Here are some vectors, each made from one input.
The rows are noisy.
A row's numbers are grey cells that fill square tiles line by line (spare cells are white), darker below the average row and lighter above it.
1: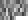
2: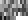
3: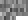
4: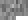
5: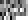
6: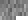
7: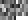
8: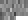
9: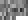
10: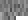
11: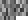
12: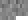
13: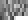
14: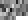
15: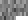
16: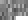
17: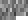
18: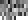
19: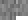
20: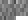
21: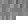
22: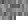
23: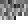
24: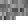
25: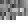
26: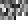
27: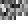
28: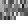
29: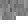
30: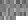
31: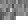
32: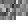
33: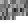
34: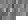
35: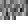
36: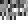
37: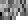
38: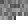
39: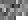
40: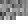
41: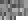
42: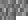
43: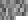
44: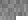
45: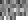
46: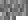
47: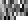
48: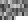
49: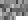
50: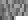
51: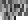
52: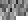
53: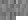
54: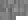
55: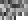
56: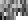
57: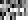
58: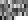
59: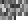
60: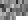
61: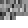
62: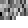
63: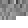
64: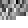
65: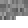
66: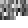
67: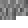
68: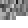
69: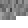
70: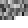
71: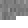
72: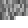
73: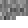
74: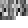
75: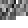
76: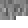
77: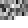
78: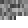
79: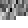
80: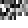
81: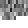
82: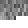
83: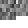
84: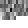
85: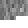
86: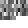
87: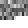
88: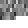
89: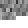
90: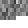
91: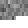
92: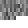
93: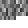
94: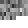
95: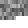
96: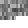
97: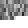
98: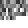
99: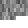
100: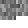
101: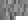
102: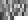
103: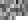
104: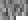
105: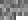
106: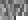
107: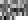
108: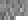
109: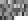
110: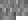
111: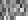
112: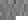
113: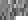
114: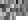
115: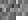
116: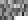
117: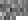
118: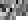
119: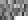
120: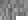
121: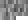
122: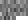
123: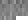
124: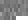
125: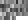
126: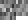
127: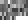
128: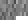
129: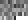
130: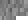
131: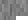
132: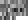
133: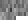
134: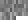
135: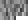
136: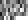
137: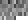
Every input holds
either a fixed value, or a point on each of two 4-point lines and three true/false values.
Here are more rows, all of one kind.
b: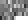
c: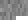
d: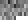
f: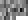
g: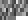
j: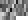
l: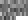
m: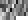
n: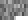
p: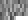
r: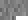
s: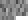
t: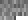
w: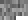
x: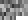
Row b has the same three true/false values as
g, m, n and t.
